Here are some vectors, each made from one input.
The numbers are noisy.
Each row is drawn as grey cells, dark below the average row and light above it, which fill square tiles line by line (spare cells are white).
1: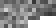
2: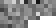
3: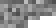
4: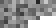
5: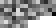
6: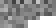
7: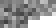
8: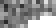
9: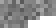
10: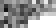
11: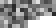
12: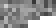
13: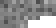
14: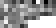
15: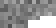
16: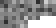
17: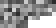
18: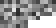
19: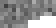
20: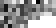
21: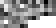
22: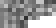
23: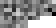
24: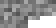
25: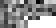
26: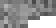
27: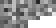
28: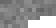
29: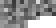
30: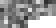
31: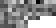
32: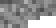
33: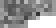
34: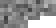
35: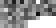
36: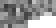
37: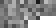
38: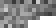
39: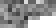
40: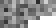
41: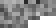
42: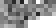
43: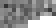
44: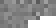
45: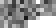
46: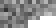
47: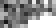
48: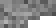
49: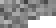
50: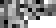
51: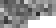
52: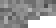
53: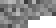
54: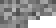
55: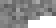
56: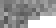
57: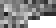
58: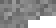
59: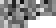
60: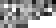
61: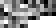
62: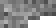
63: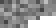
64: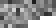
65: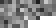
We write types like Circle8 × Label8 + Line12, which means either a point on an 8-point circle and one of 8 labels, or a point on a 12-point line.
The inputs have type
Bool × Label7.
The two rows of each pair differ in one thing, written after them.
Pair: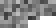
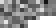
the label
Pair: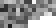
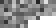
the label
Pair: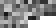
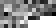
the true/false value
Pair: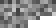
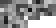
the true/false value
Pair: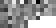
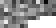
the label
